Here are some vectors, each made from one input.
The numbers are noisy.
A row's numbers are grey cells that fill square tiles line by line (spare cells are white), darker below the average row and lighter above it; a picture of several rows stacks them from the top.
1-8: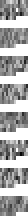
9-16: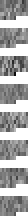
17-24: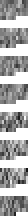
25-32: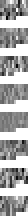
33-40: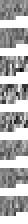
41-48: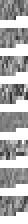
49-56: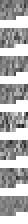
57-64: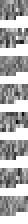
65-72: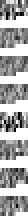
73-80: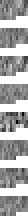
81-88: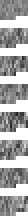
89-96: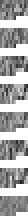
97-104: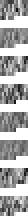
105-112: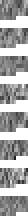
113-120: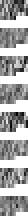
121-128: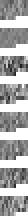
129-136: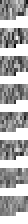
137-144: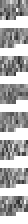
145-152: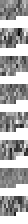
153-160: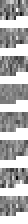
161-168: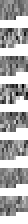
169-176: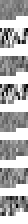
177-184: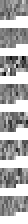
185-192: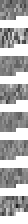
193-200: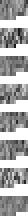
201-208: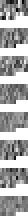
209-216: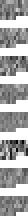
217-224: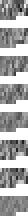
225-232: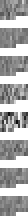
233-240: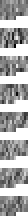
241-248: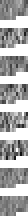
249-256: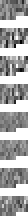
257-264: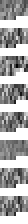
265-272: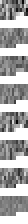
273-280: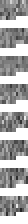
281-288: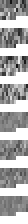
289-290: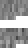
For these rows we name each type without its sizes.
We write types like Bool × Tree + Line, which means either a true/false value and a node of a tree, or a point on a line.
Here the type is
List(Line).
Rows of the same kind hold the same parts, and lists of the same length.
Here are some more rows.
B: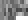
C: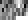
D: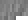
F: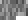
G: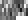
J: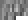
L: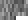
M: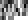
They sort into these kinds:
B, C
D, G, J, L
F, M

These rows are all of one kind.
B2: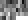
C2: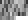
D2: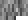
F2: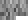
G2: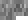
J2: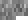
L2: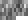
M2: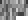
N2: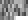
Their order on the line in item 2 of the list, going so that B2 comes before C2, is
B2, L2, C2, J2, G2, F2, M2, N2, D2.
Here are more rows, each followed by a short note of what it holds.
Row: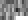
a list of two items
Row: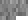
a list of two items
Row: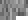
a list of two items
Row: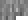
a list of two items
